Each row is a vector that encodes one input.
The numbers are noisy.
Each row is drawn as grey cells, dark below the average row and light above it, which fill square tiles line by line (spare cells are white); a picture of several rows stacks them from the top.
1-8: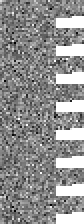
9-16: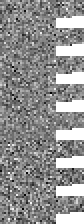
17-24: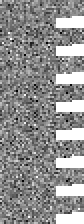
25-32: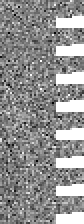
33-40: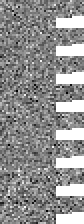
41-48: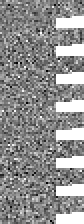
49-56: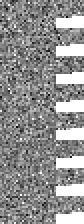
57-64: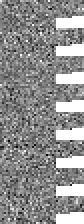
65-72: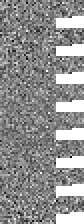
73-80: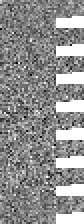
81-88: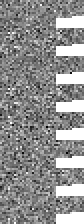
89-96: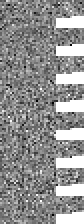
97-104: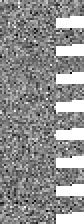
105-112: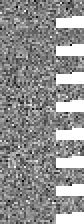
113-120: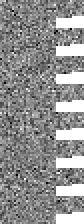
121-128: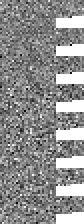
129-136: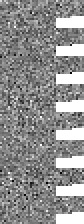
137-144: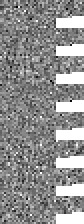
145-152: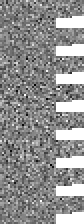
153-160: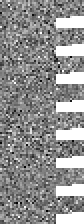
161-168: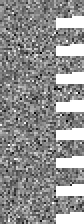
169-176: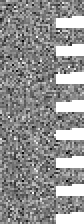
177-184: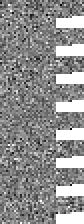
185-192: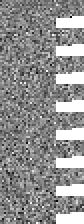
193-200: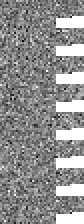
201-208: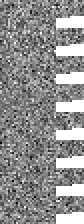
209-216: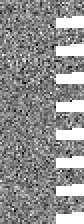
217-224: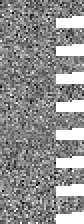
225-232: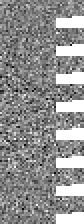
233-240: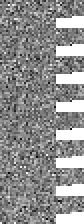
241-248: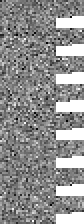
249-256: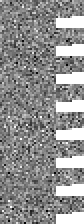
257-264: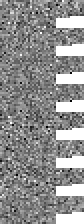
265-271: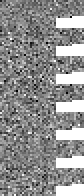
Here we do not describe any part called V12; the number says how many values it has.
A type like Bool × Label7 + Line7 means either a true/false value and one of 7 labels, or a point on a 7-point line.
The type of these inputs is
(Line7 + V12) × (Tree17 + Unit).
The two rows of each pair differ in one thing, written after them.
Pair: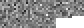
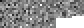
the node of the tree
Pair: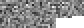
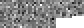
the node of the tree
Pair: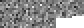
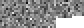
the node of the tree
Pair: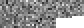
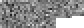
the node of the tree
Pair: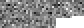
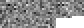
the node of the tree
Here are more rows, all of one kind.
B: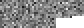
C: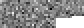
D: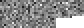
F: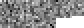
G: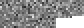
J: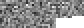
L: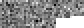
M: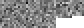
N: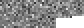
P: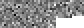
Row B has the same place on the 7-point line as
J, M and P.
